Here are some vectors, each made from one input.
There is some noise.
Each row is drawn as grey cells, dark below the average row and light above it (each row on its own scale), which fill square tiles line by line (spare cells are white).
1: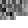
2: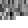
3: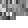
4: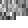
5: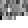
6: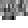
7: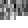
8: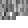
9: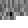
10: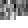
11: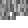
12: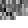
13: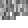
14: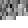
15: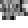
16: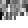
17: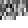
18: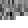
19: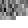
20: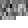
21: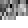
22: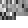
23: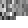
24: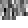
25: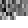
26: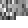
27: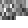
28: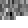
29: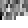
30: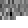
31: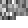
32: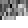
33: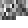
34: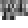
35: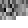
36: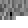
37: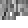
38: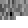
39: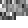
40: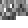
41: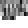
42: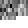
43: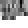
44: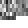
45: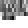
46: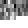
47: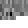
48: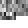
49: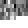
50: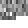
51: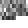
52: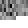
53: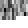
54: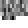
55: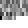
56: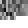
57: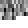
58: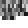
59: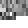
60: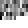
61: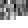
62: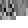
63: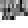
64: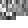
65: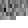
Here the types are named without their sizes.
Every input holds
either a point on a circle and a true/false value, or a fixed value.
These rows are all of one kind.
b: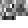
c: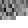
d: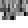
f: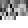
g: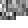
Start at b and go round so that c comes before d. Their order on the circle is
b, g, f, c, d.
